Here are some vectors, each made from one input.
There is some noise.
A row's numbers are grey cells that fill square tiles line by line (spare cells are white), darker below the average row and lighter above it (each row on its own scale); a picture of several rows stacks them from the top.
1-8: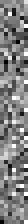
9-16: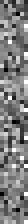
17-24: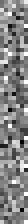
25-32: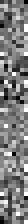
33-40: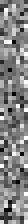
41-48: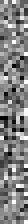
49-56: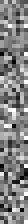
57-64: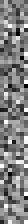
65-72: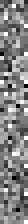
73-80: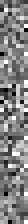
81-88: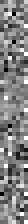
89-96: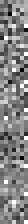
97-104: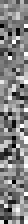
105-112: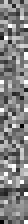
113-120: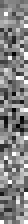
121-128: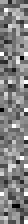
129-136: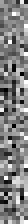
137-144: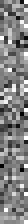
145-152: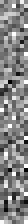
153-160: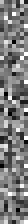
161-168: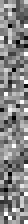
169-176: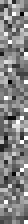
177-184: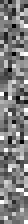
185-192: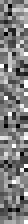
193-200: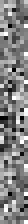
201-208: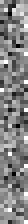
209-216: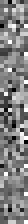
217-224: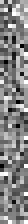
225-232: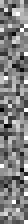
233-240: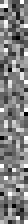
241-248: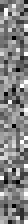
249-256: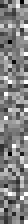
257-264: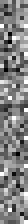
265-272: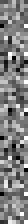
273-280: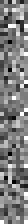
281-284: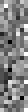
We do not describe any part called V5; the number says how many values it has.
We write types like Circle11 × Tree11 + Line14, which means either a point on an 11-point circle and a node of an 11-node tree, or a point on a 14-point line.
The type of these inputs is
Circle14 × (Line8 + V5).
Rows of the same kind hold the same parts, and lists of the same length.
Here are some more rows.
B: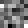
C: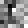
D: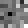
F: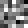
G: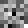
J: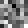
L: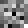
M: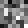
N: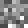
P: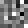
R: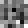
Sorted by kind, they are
B, D, G, J, L, R
C, F, M, N, P

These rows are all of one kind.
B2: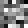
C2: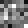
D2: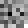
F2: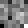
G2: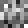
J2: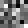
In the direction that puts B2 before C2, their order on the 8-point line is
G2, J2, B2, F2, D2, C2.
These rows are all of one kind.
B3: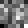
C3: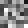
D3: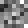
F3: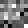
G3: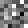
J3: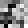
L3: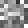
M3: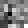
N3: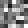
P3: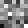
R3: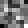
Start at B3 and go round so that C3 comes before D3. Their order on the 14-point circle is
B3, R3, C3, N3, M3, J3, D3, G3, L3, P3, F3.
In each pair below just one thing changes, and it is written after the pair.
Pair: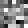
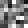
the place on the 8-point line
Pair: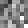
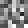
the place on the 8-point line
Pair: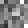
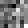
the place on the 8-point line
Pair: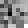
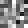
the place on the 14-point circle
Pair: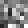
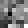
the place on the 8-point line
